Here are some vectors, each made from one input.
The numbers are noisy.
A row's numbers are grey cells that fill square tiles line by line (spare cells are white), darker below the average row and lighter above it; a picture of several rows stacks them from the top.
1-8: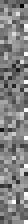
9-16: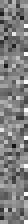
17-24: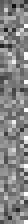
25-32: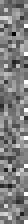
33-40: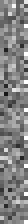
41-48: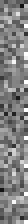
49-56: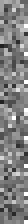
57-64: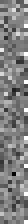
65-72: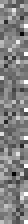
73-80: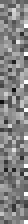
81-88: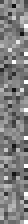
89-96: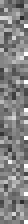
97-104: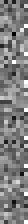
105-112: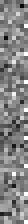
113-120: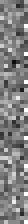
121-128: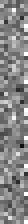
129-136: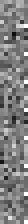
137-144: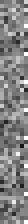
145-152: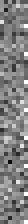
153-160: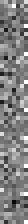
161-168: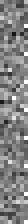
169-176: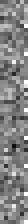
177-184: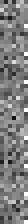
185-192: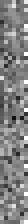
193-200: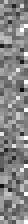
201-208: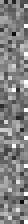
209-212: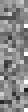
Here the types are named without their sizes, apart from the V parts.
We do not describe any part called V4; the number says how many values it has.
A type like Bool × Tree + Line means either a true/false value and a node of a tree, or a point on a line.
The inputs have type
(Bool × Bool × Bool + V4) × (Tree + Unit).
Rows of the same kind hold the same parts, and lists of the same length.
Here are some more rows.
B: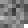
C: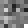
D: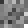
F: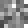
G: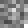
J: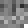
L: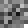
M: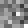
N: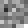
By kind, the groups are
B, C, J
D, F, G, L
M
N

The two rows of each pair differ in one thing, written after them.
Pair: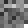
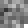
the value of V4
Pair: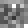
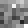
the value of V4
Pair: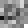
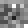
the node of the tree
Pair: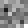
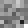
the value of V4
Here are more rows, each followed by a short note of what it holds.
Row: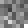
a value of V4
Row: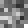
three true/false values
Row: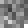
a value of V4
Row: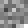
a node of a tree and a value of V4
